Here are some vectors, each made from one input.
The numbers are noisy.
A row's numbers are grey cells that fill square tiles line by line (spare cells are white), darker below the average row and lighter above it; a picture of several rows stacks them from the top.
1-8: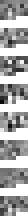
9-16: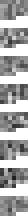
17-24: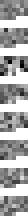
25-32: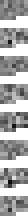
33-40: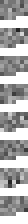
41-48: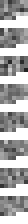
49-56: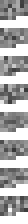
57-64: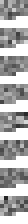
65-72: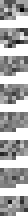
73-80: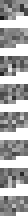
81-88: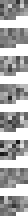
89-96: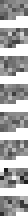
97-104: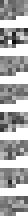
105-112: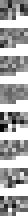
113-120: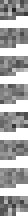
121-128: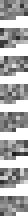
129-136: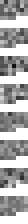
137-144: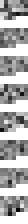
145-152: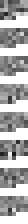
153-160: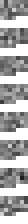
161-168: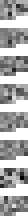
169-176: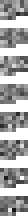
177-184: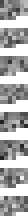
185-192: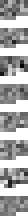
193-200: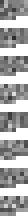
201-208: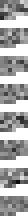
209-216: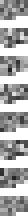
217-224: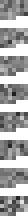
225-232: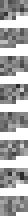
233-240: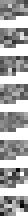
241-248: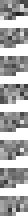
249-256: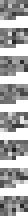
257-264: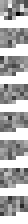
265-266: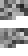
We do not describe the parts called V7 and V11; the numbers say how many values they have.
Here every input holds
either a point on each of two 3-point lines and a value of V11, or four true/false values and a value of V7.
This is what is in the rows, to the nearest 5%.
About 35% of them hold a point on each of two 3-point lines and a value of V11. The rest hold four true/false values and a value of V7.
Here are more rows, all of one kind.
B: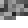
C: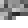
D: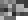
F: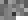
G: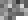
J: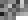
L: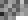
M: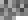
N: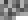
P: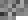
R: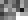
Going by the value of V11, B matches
J and L.
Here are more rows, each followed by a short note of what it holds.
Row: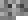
four true/false values and a value of V7
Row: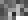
a point on each of two 3-point lines and a value of V11
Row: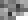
four true/false values and a value of V7
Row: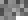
a point on each of two 3-point lines and a value of V11
